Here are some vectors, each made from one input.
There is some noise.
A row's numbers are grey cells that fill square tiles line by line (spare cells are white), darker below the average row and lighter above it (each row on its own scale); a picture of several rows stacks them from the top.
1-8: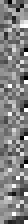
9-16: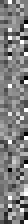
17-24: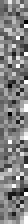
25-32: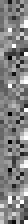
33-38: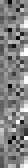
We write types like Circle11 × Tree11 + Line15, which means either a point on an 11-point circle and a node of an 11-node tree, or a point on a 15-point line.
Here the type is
Bool × Line4.
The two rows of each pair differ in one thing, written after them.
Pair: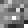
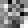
the true/false value
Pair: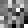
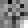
the true/false value
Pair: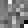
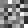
the place on the 4-point line
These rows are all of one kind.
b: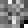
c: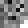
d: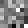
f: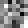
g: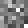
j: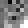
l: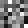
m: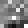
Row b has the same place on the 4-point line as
c and j.
